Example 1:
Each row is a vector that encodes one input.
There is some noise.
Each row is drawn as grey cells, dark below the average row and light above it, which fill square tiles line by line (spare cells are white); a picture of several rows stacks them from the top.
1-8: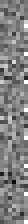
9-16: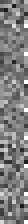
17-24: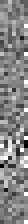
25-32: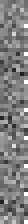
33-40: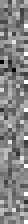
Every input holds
either a point on a 4-point line, or three true/false values.
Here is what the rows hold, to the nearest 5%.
About 20% of them hold a point on a 4-point line. The rest hold three true/false values.
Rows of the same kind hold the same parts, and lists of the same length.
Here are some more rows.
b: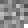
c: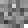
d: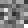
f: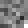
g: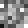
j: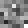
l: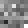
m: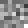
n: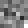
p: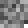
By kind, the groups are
b, d, f, g, m, n, p
c, j, l

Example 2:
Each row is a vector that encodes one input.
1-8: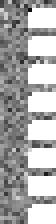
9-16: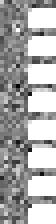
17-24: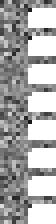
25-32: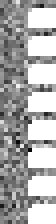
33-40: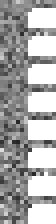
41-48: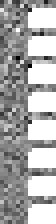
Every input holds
a point on a 3-point line and a point on a 7-point line, together with either a fixed value, or a node of a 7-node tree.
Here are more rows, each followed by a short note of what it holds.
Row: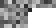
a point on a 3-point line and a point on a 7-point line
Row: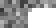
a point on a 3-point line, a point on a 7-point line and a node of a 7-node tree
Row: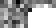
a point on a 3-point line and a point on a 7-point line
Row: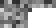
a point on a 3-point line and a point on a 7-point line
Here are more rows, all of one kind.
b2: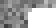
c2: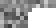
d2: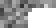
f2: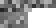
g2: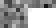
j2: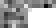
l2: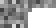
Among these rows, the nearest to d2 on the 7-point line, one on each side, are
b2 and g2.
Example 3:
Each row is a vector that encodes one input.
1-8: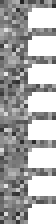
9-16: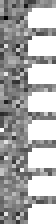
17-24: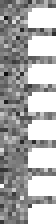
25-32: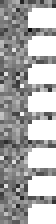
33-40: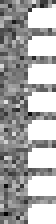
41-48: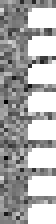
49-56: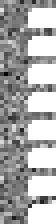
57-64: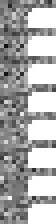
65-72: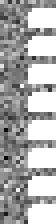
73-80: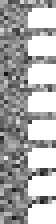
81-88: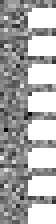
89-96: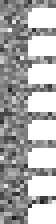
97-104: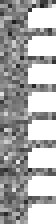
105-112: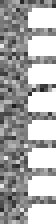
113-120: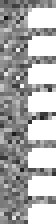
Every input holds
a list of up to two points on an 8-point circle.
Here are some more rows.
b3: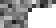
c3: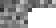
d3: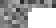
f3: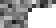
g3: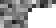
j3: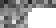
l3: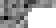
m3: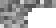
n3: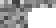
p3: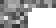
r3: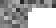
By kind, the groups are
b3, f3, g3
c3, j3, l3, m3, n3
d3, p3, r3

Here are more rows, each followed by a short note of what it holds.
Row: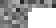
a list of one item
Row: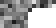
the empty list
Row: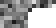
the empty list
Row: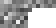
a list of one item
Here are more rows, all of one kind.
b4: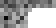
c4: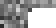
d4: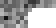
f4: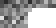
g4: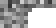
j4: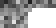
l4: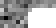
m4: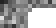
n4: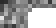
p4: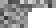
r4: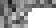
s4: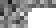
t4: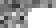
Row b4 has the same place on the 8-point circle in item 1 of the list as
d4 and l4.
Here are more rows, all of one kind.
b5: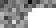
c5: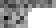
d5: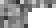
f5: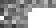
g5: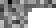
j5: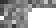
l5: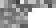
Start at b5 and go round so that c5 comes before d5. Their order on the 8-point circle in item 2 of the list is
b5, g5, c5, j5, f5, l5, d5.
